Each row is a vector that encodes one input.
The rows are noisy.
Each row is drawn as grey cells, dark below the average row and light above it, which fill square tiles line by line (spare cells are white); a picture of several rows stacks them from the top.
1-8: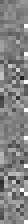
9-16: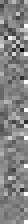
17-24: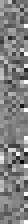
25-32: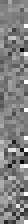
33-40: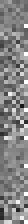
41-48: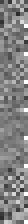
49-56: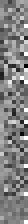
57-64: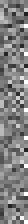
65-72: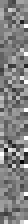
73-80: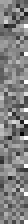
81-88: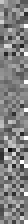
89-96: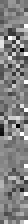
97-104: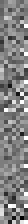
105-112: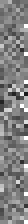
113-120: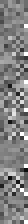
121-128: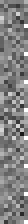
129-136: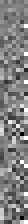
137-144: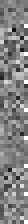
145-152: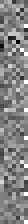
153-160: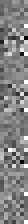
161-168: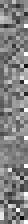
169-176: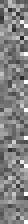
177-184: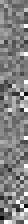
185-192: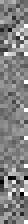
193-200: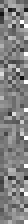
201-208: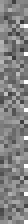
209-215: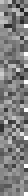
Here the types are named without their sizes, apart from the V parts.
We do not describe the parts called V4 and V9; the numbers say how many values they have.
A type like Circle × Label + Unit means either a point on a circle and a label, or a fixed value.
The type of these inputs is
(Bool × Bool × Bool + Line) × V4 + V9.
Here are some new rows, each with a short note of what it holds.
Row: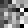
three true/false values and a value of V4
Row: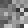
a point on a line and a value of V4
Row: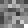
a value of V9
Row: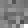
a point on a line and a value of V4
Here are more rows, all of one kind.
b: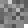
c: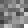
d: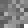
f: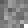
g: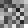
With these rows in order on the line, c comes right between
f and g.
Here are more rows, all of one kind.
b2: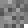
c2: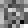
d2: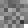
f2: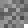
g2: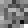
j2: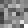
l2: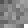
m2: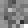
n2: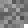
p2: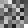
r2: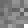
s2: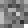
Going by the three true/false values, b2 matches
f2, g2, n2 and s2.
